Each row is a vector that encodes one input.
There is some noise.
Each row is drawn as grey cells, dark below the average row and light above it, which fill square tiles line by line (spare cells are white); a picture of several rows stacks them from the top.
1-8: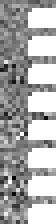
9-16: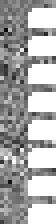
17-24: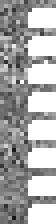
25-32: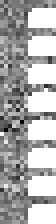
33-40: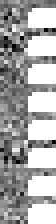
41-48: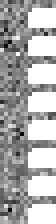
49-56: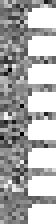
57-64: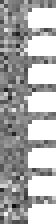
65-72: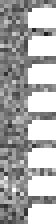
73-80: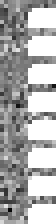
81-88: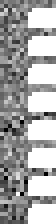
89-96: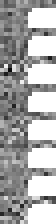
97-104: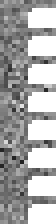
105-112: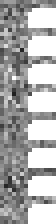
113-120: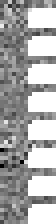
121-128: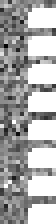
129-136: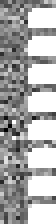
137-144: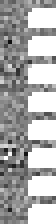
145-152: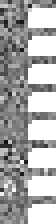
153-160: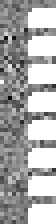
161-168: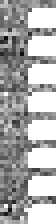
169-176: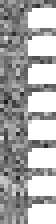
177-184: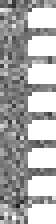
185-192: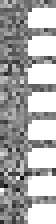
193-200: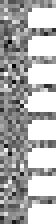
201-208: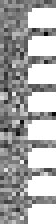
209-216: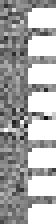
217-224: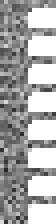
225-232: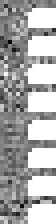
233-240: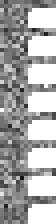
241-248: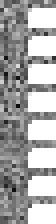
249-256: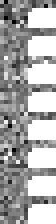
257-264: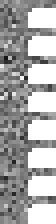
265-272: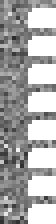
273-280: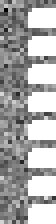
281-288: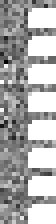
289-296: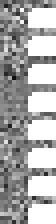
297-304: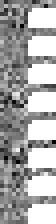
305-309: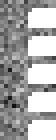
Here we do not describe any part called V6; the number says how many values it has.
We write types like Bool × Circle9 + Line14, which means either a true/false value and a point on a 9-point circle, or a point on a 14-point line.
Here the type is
(Bool × Bool × Bool + List2(V6)) × Line8 + Line5.
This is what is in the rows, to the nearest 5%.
About 10% of them hold a point on a 5-point line. The rest hold a point on an 8-point line, together with either three true/false values, or a list of up to two values of V6.
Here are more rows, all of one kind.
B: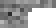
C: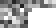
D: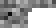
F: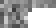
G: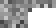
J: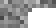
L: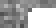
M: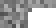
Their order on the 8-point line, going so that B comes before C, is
L, G, F, D, B, M, C, J.
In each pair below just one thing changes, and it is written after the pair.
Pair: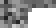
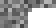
the value of V6 in item 1 of the list
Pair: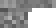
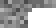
the place on the 8-point line
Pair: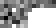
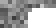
the place on the 8-point line
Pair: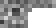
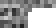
the value of V6 in item 1 of the list
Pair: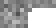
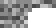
the value of V6 in item 2 of the list
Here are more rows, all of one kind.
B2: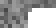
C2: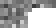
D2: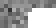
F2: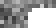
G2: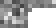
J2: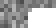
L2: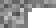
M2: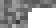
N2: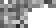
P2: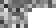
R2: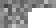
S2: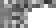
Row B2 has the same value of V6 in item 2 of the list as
C2, D2, R2 and S2.
